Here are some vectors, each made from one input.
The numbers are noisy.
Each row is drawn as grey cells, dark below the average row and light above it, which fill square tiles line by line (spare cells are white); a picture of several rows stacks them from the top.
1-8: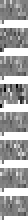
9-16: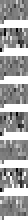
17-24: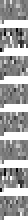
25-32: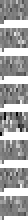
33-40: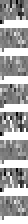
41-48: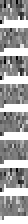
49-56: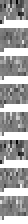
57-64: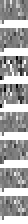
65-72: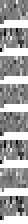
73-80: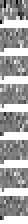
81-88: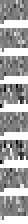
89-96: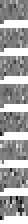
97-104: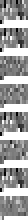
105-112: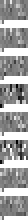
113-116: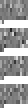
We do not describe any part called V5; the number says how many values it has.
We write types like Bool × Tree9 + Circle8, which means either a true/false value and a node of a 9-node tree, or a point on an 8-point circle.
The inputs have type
(Tree7 + Unit) × V5 + Tree8.
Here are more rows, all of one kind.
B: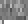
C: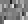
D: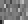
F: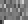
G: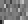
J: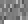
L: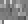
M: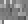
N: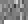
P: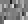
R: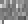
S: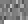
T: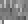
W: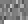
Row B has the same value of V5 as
L, M, R and T.
